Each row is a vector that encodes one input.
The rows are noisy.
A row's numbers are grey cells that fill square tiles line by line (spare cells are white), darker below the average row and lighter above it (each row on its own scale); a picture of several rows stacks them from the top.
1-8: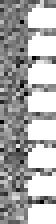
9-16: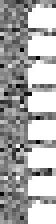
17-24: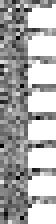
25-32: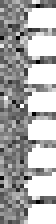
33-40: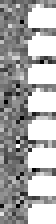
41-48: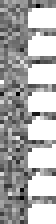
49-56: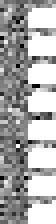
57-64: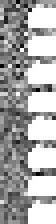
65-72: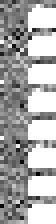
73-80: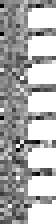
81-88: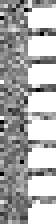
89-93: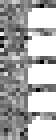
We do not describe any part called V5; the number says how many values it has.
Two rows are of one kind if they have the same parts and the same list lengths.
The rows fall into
2 kinds.
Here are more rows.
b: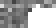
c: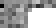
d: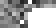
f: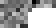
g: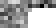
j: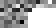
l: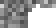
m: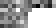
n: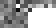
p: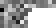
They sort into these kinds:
b, d, f, j, l, n, p
c, g, m

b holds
three true/false values and a value of V5.
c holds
one of 6 labels.
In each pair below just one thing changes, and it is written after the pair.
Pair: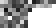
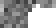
one of the three true/false values
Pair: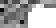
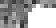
one of the three true/false values
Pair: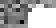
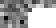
one of the three true/false values
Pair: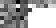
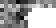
the value of V5
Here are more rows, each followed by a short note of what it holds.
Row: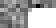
one of 6 labels
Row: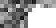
three true/false values and a value of V5
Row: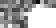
three true/false values and a value of V5
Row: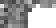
three true/false values and a value of V5
